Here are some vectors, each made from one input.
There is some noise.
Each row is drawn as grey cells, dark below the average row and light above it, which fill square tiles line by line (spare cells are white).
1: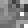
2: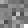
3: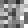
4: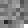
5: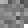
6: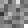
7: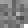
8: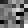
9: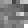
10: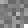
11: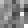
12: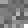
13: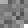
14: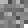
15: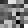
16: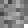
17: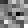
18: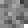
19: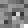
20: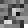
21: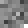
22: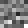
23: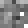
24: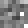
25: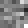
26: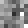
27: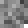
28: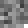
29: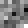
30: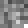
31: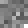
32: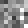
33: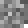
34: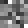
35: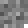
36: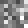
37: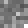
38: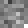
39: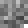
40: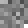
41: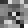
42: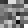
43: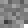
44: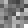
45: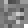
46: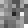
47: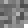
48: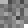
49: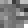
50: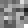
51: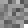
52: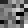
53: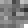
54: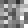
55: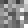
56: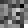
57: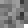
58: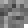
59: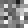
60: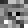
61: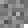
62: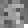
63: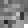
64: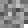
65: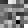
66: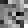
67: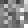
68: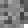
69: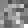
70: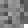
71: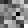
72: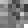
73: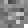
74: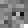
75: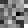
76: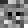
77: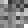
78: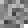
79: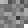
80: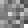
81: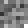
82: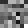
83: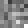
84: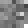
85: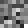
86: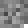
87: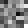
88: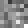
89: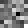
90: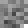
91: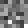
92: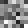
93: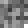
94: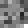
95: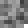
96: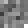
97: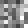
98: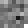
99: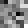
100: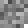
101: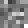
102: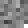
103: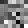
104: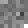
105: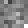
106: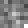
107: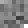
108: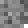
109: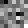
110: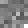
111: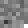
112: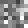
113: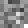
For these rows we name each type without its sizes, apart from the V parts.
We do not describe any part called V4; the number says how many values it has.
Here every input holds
either a point on a circle and a value of V4, or a list of points on a line.
